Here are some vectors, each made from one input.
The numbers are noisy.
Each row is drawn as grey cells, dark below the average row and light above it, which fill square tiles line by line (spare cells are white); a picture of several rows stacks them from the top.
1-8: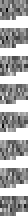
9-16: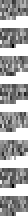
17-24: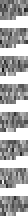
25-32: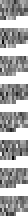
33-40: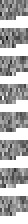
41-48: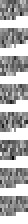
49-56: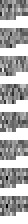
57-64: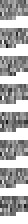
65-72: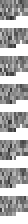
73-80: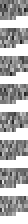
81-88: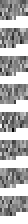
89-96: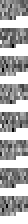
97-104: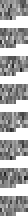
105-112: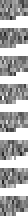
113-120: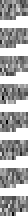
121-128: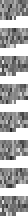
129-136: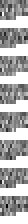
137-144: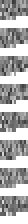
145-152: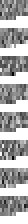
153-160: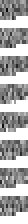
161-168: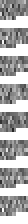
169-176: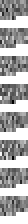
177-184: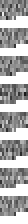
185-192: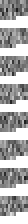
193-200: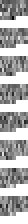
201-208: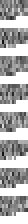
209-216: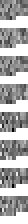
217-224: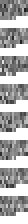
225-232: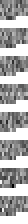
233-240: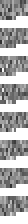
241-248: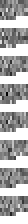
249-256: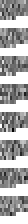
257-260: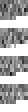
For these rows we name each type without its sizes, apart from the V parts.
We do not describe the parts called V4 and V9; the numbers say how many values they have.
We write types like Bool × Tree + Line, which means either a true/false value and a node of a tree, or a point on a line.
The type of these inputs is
(Bool × Bool × Bool + Unit) × V4 + Circle × V9.
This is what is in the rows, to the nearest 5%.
About 50% of them hold a point on a circle and a value of V9. The rest hold a value of V4, together with either a fixed value, or three true/false values.
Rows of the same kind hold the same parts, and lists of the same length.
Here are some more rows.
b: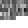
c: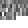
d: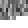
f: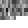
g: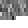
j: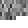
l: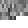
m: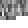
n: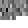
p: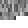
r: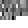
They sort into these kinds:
b, g
c, j, l, m, p
d, f, n, r

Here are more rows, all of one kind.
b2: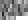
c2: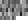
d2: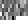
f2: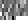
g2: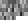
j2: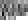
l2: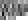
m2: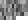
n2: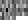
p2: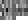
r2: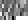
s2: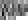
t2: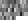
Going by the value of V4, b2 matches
j2, l2 and s2.
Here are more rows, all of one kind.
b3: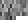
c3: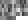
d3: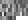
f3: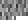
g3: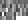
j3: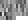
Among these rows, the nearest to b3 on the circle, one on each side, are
c3 and f3.
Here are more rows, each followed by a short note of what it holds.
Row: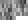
a point on a circle and a value of V9
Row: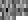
three true/false values and a value of V4
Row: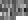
a value of V4
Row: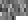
a value of V4
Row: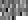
three true/false values and a value of V4
